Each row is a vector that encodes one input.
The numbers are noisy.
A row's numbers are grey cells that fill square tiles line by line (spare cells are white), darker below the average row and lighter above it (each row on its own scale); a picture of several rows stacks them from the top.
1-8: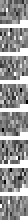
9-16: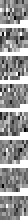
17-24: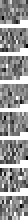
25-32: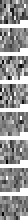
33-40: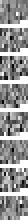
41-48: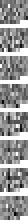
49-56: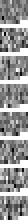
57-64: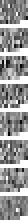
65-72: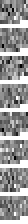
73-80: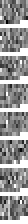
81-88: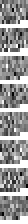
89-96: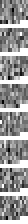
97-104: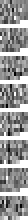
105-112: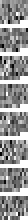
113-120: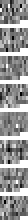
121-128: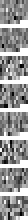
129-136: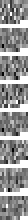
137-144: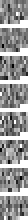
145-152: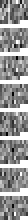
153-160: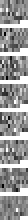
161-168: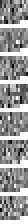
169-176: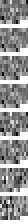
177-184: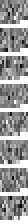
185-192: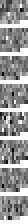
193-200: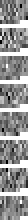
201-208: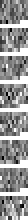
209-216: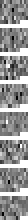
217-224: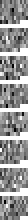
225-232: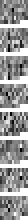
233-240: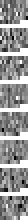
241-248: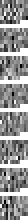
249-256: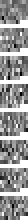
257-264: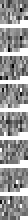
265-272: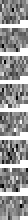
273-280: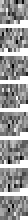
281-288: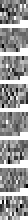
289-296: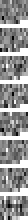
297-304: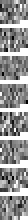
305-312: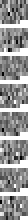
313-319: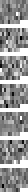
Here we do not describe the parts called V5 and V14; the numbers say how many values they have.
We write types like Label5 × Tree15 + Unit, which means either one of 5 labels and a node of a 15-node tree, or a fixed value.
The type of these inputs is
(Circle8 + V5) × V14 + Tree7 + Unit.
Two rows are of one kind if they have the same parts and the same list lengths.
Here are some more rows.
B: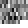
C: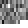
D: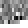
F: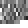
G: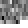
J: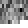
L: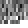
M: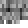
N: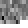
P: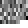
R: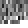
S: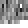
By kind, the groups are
B, C, F, P
D, J, M, S
G, N
L, R

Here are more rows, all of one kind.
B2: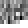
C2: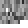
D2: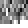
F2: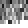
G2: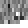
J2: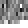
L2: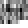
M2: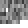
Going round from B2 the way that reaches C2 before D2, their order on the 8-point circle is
B2, G2, C2, M2, D2, F2, J2, L2.
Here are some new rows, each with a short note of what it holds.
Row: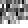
a point on an 8-point circle and a value of V14
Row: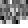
a node of a 7-node tree
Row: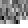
a node of a 7-node tree
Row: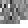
a value of V5 and a value of V14
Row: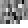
a point on an 8-point circle and a value of V14
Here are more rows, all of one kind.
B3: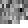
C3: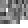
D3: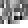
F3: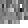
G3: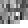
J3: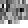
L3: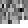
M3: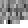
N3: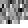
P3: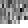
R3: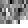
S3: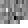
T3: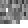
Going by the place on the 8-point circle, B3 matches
F3, L3, N3 and P3.
